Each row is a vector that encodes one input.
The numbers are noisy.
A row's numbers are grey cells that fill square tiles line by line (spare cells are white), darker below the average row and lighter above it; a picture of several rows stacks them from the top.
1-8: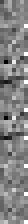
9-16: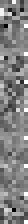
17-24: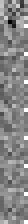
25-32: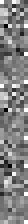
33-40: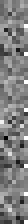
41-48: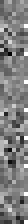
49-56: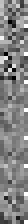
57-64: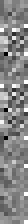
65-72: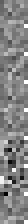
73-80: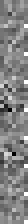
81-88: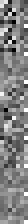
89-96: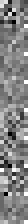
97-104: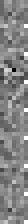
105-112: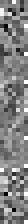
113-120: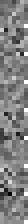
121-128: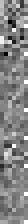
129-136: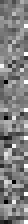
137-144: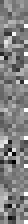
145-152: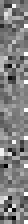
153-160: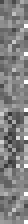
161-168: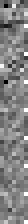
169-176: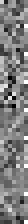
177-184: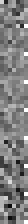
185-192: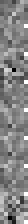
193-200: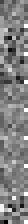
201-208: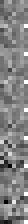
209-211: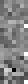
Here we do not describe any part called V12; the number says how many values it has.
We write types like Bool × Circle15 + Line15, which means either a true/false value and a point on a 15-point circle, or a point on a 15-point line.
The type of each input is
Bool × V12 + Tree14.
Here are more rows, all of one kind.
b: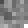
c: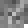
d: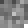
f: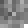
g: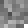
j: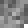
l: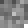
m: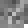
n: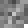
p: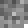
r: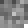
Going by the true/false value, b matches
f and g.
